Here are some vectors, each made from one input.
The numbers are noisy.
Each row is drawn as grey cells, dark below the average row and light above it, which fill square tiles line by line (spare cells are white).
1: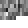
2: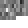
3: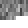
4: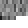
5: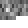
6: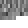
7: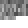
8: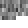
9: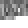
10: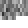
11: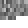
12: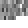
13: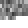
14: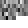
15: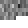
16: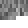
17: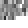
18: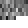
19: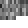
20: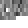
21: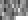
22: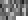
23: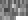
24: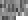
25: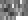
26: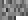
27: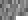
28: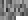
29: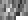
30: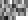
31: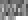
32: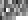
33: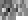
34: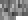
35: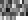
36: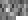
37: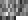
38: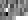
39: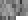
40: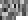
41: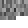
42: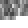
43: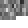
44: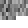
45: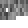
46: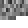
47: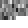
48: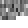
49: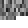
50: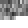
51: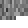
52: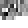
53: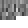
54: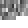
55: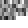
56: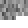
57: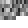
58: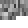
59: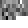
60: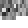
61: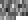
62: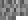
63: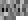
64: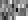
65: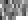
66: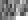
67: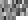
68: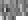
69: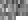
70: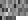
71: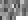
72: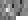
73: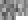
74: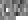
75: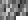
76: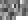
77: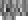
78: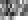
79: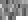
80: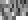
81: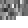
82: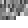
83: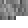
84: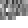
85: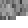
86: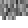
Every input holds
a point on a 4-point line, together with either a node of a 9-node tree, or four true/false values.
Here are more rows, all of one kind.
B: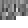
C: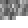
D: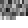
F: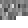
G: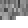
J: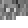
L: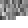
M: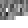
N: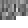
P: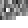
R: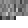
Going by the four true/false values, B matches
N and R.
